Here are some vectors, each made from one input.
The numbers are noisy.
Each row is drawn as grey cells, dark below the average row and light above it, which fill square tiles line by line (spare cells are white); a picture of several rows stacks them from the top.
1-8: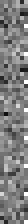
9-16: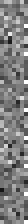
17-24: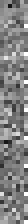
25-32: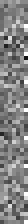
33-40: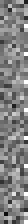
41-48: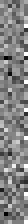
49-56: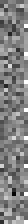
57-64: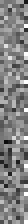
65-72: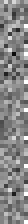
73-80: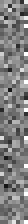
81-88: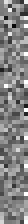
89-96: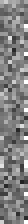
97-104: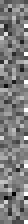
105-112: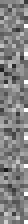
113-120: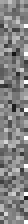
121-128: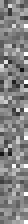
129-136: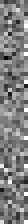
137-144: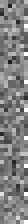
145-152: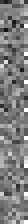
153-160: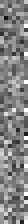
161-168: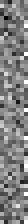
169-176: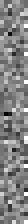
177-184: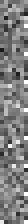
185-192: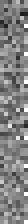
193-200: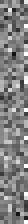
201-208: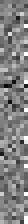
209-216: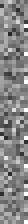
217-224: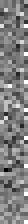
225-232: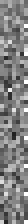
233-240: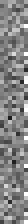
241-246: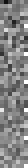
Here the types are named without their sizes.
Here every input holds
a point on a line, together with either a label, or a node of a tree.
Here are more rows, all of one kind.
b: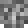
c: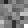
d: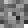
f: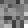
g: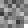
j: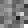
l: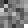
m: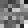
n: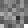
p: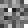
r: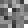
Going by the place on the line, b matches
c, l and n.
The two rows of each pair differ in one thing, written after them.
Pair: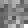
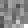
the place on the line
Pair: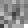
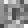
the place on the line
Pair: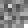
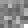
the label
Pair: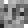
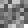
the label
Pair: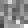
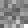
the label
